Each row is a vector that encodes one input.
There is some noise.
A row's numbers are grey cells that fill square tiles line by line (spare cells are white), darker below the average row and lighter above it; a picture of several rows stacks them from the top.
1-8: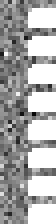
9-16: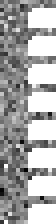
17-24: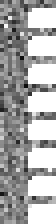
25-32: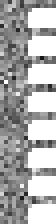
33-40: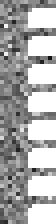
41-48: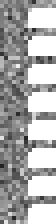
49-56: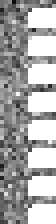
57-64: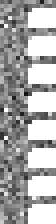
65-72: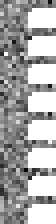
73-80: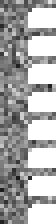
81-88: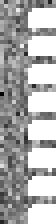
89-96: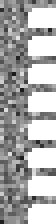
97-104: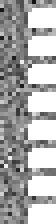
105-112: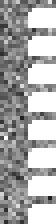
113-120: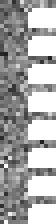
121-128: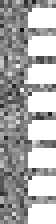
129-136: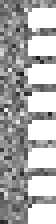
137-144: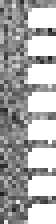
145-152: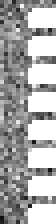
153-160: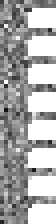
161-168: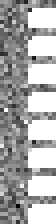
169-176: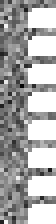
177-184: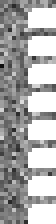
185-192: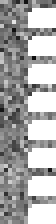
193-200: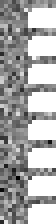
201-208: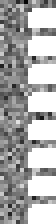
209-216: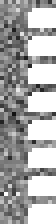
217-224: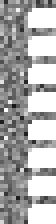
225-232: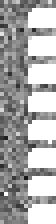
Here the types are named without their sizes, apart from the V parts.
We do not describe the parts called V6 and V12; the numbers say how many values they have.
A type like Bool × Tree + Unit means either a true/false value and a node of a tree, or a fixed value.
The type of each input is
((Bool × Bool × Bool × Bool + Unit) × V12 + Line) × V6.
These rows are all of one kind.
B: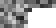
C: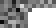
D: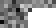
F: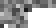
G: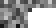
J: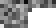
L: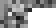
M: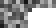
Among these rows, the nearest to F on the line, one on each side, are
G and M.
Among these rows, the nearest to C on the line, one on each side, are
D and J.
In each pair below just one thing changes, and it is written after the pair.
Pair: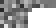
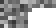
the value of V12
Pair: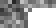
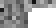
the value of V6
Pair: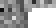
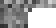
the value of V6
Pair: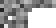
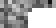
the value of V6
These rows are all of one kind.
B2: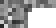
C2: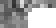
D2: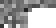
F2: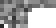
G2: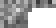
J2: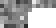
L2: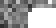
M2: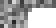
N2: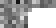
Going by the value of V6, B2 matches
D2, F2 and M2.
